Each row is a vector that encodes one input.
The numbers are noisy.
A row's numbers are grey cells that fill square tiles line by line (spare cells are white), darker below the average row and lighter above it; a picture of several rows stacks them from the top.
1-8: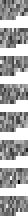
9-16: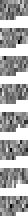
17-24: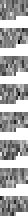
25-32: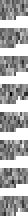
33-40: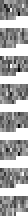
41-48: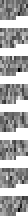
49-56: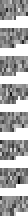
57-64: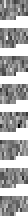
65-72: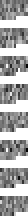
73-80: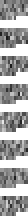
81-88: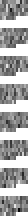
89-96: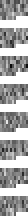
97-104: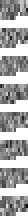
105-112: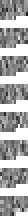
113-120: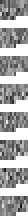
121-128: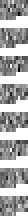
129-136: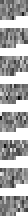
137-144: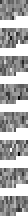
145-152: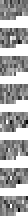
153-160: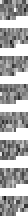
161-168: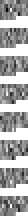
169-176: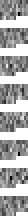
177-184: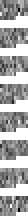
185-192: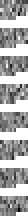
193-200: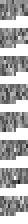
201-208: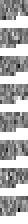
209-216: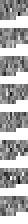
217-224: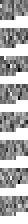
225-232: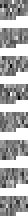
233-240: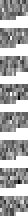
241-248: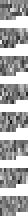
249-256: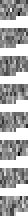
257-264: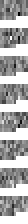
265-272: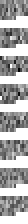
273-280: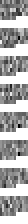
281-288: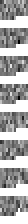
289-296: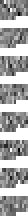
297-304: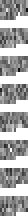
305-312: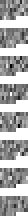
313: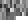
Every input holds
a point on each of two 16-point lines, together with a list of up to two points on a 9-point circle.
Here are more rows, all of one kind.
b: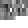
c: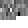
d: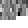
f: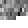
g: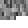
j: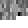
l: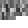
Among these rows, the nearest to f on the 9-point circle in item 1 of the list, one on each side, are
g and j.
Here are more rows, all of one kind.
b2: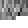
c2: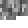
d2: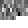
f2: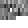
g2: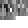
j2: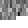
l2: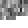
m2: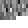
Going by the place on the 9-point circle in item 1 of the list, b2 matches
c2 and l2.
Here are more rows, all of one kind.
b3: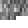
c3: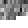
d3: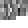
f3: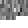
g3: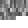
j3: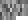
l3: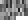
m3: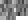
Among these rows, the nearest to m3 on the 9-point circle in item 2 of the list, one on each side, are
f3 and l3.
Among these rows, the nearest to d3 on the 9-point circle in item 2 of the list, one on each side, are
b3 and c3.
